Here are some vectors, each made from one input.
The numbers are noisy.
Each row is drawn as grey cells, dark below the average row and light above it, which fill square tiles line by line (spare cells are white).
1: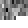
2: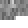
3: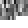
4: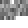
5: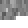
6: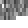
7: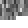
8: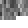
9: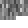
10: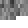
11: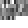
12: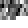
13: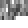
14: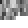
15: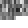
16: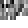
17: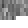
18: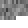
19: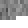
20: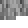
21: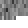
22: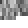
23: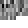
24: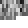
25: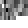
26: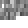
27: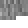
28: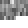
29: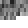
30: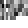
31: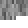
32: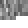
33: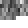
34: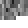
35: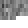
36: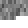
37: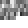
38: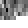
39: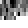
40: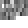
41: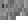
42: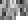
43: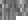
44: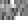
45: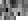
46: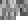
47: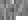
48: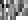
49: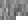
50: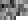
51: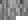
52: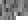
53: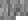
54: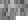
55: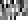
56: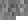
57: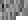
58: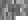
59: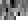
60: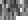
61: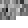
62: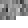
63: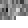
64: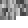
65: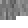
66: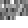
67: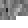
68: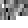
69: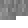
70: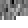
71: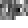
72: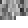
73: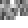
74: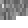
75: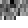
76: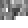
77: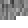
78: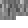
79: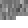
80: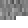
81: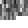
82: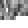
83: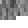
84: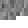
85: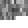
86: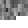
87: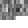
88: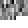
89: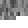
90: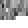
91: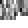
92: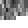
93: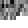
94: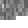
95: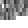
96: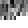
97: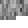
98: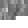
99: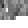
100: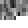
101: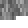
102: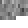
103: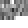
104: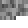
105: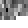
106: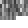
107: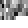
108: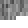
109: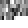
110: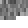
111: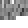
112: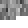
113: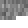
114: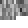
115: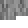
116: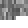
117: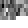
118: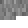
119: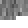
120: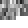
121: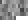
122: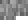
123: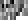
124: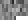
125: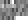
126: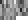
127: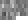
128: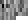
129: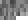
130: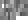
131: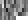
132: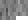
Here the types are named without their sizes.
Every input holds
a list of points on a line.
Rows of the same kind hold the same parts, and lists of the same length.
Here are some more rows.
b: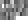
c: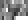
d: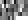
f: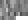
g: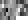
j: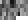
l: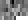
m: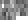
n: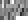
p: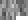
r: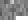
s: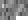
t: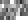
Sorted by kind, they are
b, m, p
c, d, f, g, l, r, s
j, t
n

